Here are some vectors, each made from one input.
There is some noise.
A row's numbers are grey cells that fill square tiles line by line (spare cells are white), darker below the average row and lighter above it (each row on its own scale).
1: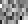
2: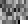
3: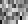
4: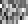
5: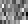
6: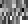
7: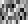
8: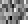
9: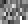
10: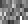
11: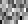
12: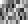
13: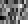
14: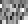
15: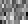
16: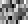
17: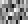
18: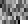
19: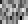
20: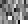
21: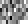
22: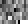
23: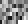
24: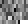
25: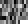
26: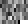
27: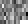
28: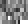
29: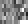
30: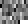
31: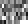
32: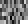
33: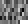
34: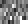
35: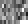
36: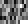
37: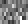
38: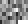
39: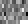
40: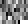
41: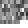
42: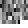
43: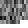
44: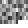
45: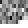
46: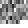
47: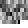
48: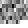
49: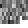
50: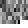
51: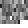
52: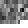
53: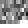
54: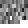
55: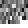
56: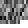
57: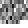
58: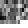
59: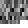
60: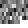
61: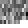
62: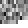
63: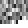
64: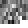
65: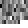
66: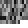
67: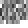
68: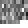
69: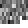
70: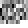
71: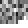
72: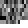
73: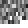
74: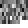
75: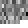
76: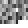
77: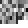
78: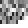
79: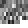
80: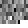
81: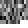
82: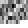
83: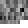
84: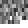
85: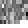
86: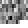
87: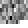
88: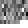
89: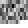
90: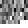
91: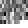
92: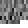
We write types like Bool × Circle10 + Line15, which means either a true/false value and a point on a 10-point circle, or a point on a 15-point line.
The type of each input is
Circle6.
